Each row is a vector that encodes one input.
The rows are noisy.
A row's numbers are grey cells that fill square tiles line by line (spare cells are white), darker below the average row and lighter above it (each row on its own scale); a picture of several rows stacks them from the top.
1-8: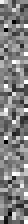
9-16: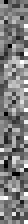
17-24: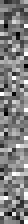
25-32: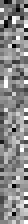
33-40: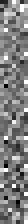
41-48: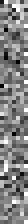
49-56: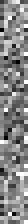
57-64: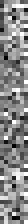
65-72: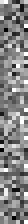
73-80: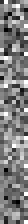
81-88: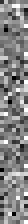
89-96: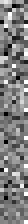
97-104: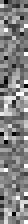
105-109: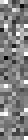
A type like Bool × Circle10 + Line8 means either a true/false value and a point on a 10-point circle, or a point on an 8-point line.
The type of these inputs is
Bool × Tree8 + Label9.
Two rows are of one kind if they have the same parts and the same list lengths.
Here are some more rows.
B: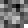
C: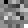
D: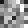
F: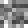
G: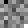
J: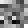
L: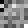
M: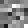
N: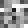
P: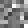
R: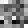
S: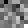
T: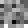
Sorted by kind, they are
B, C, F, G, J, R, S, T
D, L, M, N, P

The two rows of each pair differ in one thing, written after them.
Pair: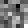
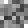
the true/false value
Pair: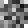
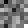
the true/false value
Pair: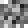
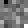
the true/false value
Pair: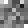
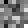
the true/false value
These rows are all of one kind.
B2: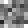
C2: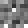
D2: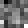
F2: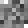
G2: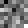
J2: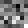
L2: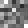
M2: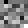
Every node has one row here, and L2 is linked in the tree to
B2.
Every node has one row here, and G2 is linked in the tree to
B2, D2 and J2.
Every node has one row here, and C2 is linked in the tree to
D2.
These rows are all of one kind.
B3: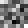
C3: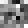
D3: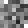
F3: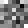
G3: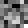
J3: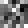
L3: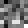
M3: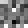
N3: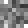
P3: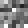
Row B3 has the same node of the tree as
J3 and M3.
